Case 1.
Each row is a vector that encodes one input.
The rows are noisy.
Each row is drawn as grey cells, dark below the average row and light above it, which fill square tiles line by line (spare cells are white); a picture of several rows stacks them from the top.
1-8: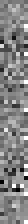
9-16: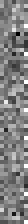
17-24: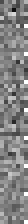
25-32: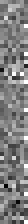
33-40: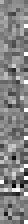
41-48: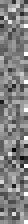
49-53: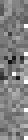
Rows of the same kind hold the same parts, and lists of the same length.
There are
2 kinds of row.
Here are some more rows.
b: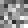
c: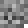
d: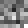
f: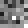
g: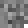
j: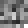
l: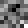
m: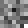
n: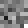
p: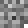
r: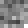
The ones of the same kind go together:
b, c, d, f, g, j, m, n, p, r
l

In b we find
a point on a 6-point line and three true/false values.
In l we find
a point on a 6-point line.
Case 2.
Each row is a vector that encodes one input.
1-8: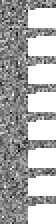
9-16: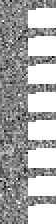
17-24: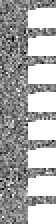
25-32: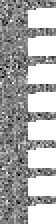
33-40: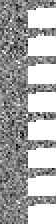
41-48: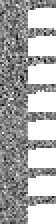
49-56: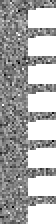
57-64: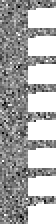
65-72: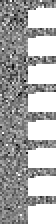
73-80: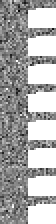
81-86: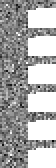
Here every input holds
a point on a 9-point line, together with either a point on a 5-point circle, or a fixed value.
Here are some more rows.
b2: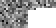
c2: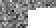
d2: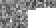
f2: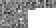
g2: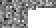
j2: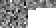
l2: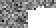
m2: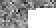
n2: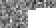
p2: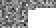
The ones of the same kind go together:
b2, g2, j2, l2, m2, p2
c2, d2, f2, n2

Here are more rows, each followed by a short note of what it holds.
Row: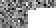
a point on a 5-point circle and a point on a 9-point line
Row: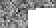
a point on a 5-point circle and a point on a 9-point line
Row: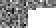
a point on a 5-point circle and a point on a 9-point line
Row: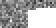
a point on a 9-point line
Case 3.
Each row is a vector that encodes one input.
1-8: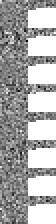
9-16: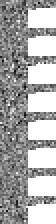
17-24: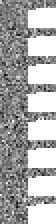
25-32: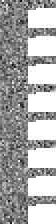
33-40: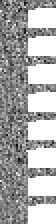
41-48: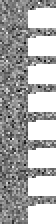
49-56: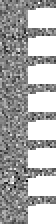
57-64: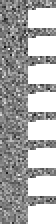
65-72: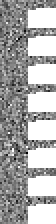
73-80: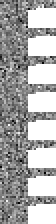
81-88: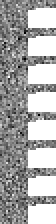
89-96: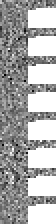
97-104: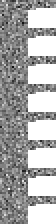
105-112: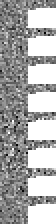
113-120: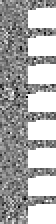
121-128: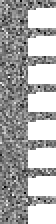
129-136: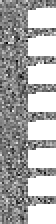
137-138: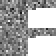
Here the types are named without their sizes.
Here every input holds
a point on each of two lines, together with either a point on a circle, or a fixed value.
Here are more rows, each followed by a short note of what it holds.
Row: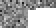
a point on each of two lines
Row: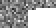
a point on a circle and a point on each of two lines
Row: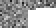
a point on each of two lines
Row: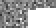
a point on each of two lines
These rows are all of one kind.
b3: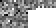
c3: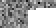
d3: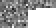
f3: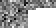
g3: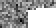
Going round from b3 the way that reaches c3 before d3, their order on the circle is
b3, g3, c3, d3, f3.
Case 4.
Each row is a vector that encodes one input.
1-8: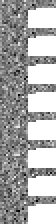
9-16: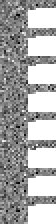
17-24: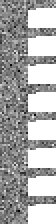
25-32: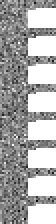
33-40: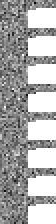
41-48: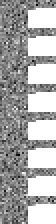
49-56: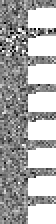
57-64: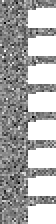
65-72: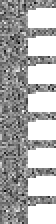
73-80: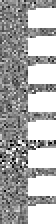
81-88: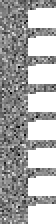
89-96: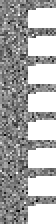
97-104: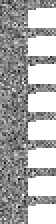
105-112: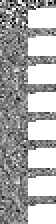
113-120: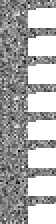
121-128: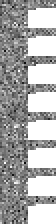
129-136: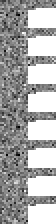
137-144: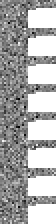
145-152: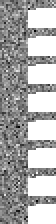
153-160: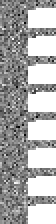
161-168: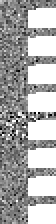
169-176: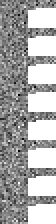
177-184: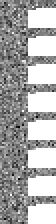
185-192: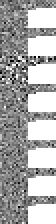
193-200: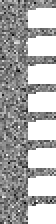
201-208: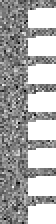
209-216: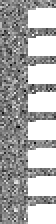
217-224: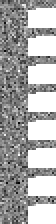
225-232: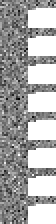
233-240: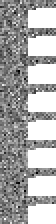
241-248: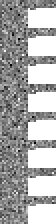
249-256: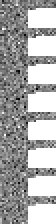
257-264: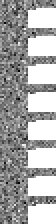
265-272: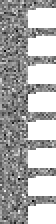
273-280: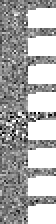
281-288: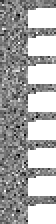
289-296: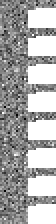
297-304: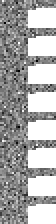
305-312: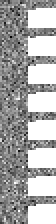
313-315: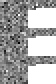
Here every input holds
a list of up to two points on a 15-point line.
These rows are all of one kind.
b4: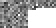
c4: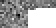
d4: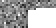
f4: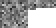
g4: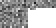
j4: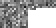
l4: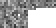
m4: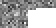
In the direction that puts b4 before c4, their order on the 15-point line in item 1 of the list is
b4, j4, l4, d4, m4, f4, c4, g4.
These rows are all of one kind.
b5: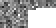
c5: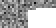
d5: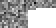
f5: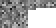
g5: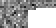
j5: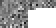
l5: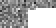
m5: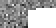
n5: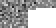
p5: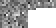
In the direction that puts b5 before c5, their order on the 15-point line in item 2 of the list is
g5, f5, n5, p5, d5, j5, m5, l5, b5, c5.
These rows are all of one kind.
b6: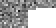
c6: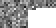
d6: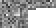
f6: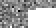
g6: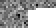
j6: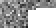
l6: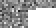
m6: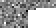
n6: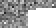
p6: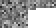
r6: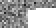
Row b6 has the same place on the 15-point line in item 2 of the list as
m6, n6 and p6.
